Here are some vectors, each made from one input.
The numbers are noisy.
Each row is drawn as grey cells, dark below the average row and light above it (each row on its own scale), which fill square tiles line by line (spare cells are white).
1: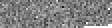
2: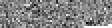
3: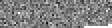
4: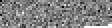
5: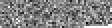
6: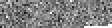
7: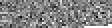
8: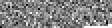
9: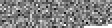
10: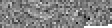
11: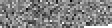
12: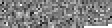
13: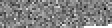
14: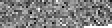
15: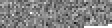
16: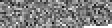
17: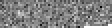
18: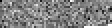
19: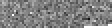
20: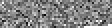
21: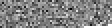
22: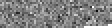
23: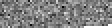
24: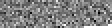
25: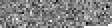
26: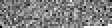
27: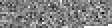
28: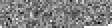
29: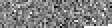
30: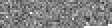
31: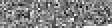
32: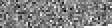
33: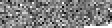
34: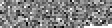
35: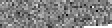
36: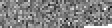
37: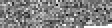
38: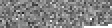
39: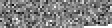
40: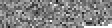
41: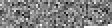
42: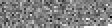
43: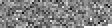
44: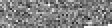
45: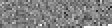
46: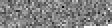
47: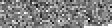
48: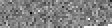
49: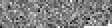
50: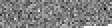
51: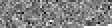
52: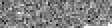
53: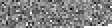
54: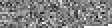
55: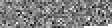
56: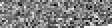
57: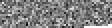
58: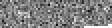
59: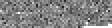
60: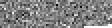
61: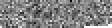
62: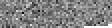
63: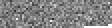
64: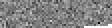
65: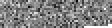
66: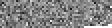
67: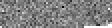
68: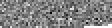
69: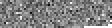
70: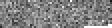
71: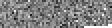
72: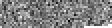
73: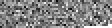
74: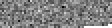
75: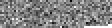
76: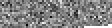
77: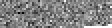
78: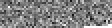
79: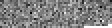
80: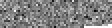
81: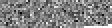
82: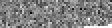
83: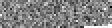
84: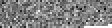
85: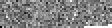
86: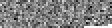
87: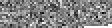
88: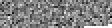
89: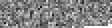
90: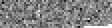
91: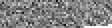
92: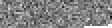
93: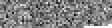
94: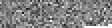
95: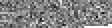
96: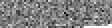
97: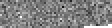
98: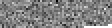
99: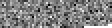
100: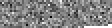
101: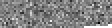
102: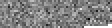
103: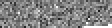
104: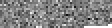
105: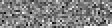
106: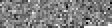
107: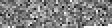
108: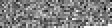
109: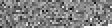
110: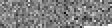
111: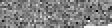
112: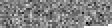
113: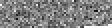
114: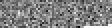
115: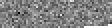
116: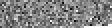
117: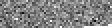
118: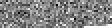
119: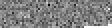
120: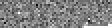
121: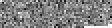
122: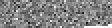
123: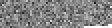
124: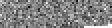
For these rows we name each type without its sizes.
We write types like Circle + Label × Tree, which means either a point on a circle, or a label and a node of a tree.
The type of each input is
(Bool × Circle + Unit) × Circle + Unit.
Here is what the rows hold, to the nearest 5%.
About 95% of them hold a point on a circle, together with either a point on a circle and a true/false value, or a fixed value. The rest hold a fixed value.
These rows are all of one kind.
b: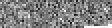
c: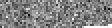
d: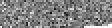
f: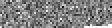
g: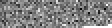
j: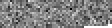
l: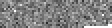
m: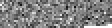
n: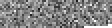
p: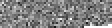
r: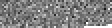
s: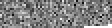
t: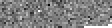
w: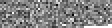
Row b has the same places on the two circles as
j, m, p and s.
